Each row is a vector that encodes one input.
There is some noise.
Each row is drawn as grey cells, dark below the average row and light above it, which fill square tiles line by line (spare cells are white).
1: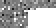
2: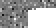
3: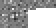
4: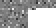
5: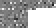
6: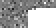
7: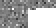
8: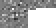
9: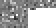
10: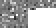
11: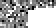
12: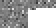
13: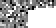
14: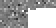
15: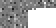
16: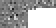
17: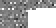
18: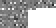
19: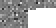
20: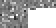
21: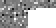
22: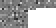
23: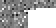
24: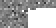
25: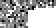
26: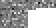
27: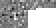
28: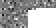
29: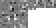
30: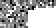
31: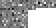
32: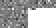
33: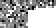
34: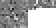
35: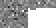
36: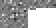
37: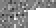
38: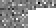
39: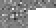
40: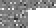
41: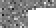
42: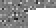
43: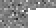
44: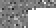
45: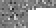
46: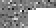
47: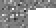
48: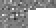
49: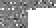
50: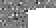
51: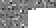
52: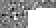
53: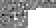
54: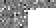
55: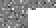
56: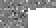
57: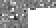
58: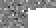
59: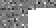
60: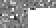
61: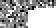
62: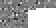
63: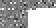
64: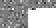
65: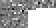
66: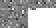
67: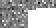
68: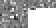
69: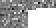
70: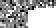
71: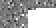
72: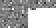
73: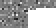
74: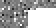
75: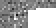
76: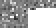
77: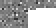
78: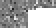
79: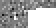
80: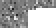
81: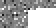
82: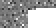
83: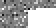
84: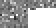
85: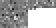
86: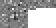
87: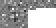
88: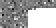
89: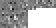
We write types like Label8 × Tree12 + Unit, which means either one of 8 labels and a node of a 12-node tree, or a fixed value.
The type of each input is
List2(Line6).
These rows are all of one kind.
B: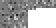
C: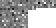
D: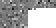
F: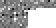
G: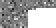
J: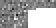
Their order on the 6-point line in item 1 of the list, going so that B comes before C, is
F, J, B, G, D, C.
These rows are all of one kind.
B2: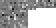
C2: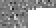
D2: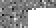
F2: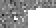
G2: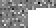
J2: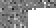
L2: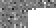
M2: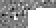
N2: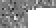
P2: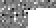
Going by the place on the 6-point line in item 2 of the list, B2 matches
G2, J2 and L2.
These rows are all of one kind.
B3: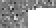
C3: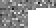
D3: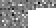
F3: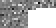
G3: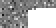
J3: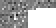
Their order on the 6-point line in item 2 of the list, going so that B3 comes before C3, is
G3, B3, D3, J3, C3, F3.
